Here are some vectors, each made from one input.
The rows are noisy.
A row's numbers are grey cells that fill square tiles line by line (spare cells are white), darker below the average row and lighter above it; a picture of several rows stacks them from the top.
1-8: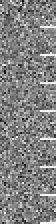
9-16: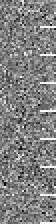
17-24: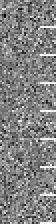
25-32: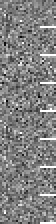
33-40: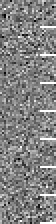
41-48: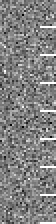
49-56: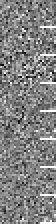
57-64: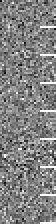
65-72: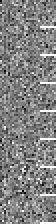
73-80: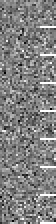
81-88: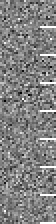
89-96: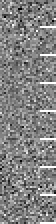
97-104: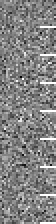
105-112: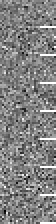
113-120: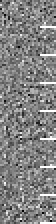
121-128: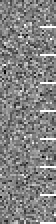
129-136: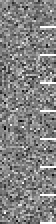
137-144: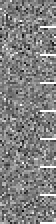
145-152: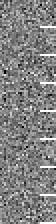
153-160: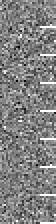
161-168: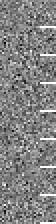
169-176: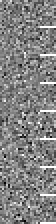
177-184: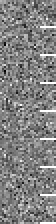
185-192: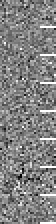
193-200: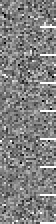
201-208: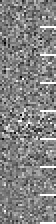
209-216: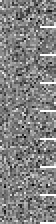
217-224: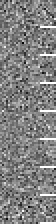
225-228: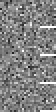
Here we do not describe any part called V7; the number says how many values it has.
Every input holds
a value of V7, together with either a point on a 14-point circle, or three true/false values.
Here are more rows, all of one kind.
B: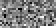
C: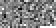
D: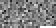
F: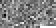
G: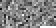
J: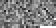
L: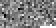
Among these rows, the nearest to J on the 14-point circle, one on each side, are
D and F.
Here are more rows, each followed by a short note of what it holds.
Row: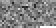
three true/false values and a value of V7
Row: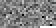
three true/false values and a value of V7
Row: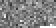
three true/false values and a value of V7
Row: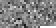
three true/false values and a value of V7
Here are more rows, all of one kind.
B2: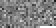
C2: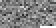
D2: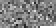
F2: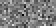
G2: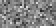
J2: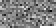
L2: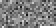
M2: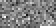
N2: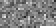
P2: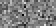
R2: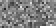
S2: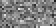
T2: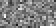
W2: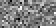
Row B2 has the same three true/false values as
F2, L2 and P2.
